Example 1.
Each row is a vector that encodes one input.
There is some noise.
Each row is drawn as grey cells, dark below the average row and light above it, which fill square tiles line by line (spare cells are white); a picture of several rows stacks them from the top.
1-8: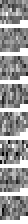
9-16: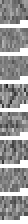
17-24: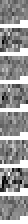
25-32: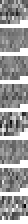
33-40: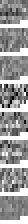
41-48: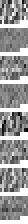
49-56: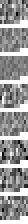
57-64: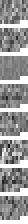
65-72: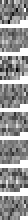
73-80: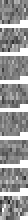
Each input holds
a point on an 8-point circle and a point on a 9-point line.
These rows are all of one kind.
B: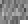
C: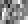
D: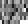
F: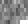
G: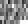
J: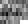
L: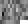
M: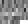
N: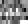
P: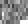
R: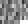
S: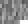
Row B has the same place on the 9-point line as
C, G and L.
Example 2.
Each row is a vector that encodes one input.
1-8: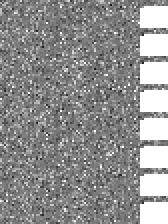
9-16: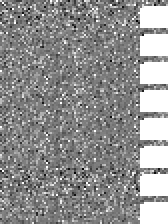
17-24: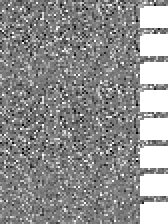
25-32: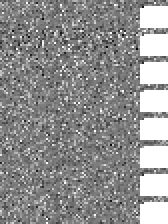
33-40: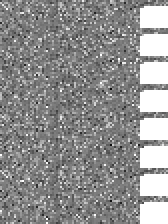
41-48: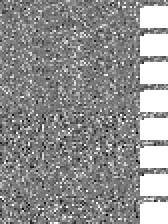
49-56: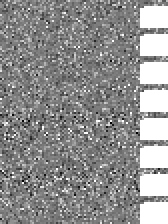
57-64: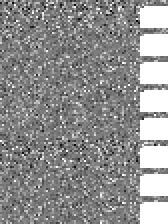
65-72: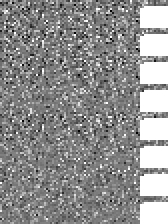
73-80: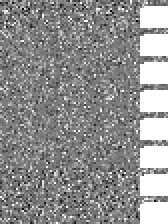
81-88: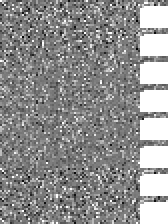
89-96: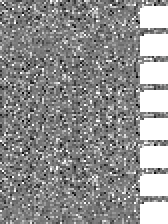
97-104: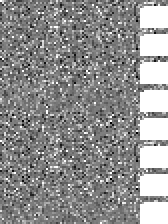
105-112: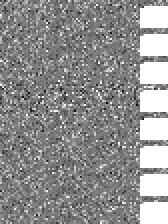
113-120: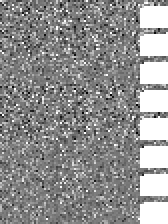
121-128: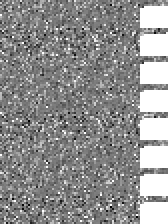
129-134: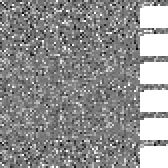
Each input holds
either a point on a 15-point line, or four true/false values.
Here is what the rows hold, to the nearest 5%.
About 35% of them hold a point on a 15-point line. The rest hold four true/false values.
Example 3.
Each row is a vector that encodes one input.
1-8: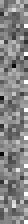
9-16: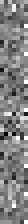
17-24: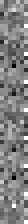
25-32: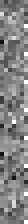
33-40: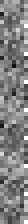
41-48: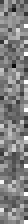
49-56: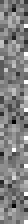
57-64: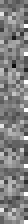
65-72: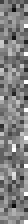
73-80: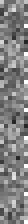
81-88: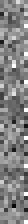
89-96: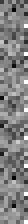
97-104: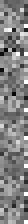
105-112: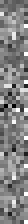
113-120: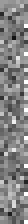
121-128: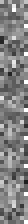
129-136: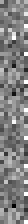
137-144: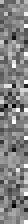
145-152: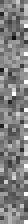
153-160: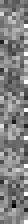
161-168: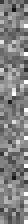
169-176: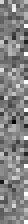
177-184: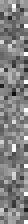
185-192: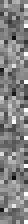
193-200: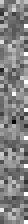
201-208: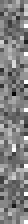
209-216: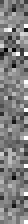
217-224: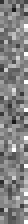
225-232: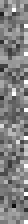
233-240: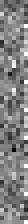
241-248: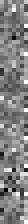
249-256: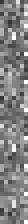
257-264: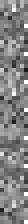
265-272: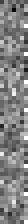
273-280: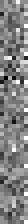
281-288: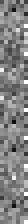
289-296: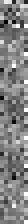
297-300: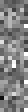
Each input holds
a list of up to two points on an 8-point line.
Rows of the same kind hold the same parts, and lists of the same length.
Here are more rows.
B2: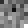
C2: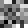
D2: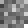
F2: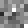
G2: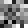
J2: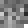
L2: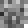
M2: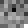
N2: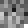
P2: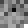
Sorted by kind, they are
B2, J2, M2, N2, P2
C2, G2
D2, F2, L2

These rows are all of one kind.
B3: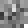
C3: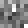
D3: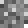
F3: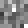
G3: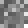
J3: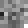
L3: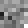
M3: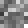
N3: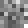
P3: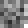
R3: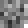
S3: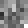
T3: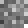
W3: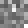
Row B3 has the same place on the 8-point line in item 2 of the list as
F3, S3 and W3.
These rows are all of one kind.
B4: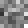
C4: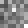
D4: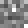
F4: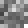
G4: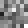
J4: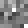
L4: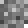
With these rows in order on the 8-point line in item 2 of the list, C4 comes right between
G4 and J4.
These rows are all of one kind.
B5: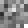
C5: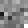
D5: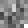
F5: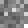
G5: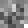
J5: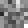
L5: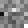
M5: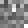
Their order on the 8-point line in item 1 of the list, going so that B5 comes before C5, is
M5, F5, B5, L5, J5, C5, D5, G5.
